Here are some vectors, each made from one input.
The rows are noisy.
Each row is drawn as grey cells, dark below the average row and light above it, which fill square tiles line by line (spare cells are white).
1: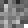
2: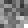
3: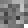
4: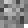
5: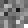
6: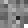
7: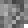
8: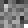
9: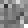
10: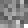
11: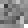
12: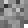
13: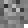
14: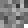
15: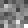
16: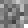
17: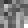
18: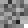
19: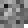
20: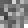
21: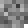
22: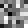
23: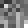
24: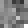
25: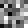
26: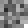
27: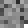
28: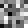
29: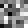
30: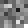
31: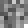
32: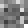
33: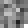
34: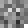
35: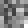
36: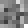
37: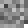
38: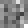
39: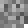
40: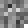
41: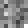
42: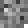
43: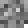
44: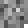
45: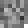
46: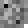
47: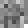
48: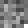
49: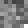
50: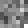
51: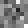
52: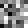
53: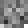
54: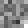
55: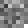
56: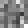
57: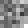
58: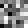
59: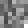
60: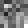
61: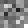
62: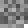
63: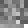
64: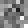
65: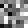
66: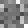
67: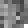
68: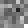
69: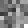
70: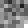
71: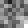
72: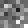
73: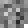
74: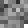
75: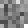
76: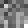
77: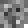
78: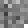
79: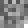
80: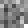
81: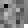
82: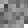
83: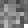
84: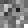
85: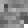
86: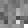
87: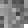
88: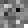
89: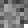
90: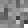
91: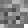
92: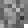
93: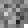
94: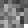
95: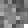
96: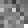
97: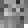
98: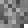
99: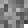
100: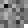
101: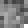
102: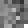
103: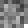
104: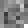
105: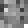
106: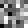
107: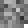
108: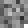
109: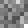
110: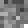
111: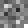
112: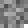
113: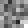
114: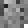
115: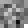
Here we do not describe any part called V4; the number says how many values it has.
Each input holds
a list of up to two items, each a true/false value and a value of V4.
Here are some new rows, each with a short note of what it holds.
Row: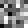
the empty list
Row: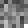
a list of one item
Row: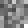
a list of two items
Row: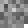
a list of two items
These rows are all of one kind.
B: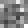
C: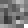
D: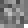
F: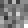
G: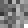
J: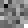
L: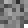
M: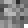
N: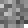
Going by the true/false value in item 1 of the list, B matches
J and N.
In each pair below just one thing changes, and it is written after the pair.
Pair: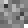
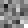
the value of V4 in item 1 of the list
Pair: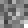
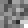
the true/false value in item 1 of the list
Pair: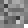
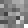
the true/false value in item 2 of the list
